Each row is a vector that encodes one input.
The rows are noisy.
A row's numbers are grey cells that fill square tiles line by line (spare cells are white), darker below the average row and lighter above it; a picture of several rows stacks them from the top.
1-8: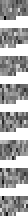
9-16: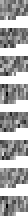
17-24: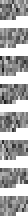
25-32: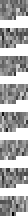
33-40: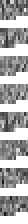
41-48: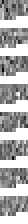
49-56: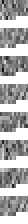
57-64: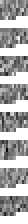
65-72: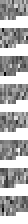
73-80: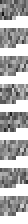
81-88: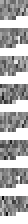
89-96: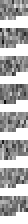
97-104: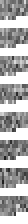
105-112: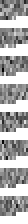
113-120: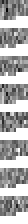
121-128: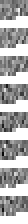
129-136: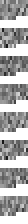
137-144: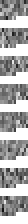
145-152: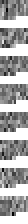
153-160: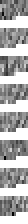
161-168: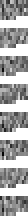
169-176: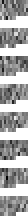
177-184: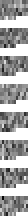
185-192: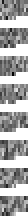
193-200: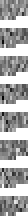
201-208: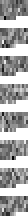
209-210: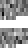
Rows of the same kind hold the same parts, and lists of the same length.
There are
4 kinds of row.
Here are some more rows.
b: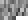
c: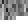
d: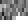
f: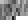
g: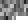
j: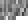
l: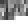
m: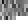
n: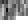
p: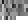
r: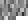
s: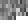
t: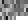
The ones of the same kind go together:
b, j, r
c, g, l, m, n, p, t
d, s
f

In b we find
a point on a 3-point line and a point on a 4-point line.
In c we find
a point on an 8-point circle.
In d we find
a point on an 11-point line.
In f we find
a point on a 6-point circle and a true/false value.
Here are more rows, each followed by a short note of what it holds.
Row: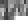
a point on an 8-point circle
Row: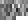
a point on a 6-point circle and a true/false value
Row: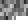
a point on an 8-point circle
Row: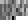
a point on a 6-point circle and a true/false value
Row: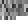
a point on an 8-point circle
